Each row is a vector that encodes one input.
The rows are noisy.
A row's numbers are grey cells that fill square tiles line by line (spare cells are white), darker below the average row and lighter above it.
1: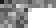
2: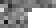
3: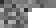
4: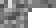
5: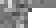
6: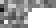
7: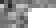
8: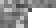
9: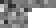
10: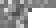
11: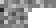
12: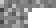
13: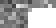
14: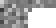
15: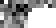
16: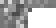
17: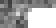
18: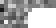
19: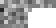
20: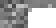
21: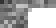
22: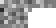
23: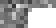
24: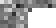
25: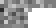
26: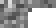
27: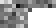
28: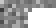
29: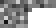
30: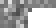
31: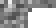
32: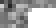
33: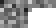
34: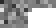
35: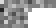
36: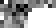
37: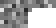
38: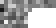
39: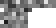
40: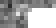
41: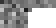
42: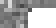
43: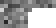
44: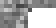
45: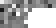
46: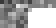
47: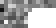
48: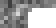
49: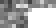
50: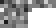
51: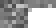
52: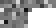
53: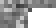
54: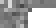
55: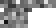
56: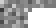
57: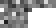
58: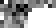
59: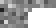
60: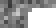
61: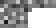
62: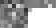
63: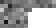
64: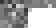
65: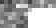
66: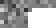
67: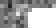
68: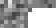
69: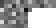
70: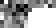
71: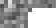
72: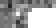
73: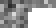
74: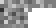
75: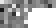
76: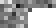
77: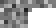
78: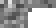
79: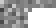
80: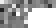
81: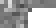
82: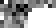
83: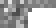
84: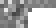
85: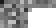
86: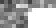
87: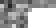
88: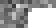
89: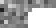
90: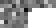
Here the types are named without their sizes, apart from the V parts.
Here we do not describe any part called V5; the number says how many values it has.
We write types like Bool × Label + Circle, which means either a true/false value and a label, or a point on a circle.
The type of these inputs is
List(Bool × V5).
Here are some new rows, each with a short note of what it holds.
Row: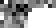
the empty list
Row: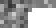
a list of two items
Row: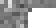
a list of one item
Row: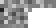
a list of one item
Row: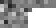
a list of two items
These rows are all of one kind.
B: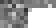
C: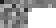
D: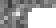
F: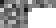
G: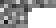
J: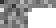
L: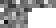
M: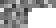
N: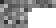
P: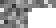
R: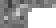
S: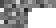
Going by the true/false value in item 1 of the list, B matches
D and R.
